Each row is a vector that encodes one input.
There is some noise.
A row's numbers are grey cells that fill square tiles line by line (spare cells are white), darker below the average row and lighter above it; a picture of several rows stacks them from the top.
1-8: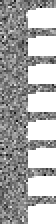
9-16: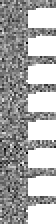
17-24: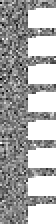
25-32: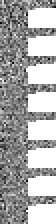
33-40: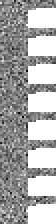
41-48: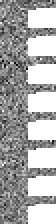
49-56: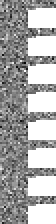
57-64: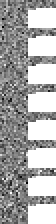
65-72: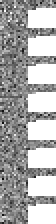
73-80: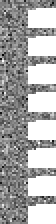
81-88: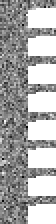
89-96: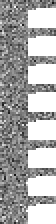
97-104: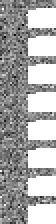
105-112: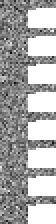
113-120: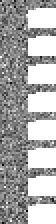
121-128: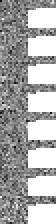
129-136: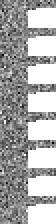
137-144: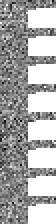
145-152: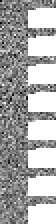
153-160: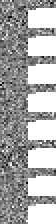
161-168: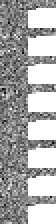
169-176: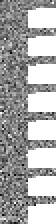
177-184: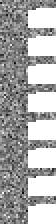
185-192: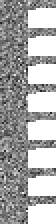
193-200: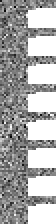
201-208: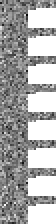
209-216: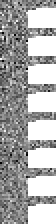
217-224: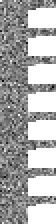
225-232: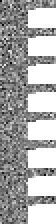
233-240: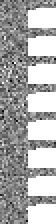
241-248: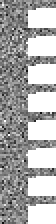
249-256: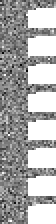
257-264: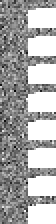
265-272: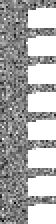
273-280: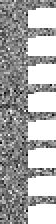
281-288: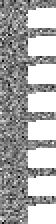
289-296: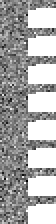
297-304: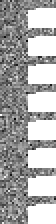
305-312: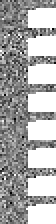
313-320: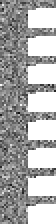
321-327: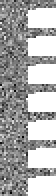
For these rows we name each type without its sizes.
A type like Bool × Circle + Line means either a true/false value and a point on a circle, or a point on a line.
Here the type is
(Label + Tree) × (Line + Tree).
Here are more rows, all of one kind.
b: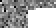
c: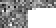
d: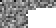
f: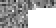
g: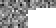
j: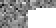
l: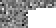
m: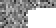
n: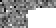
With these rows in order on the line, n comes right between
d and j.
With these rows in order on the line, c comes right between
f and j.
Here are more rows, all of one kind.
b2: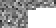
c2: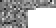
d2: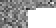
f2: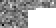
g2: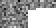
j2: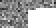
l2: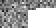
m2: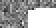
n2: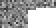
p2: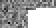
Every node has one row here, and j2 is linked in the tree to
b2 and n2.
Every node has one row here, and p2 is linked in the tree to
d2, m2 and n2.
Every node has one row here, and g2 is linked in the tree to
l2.
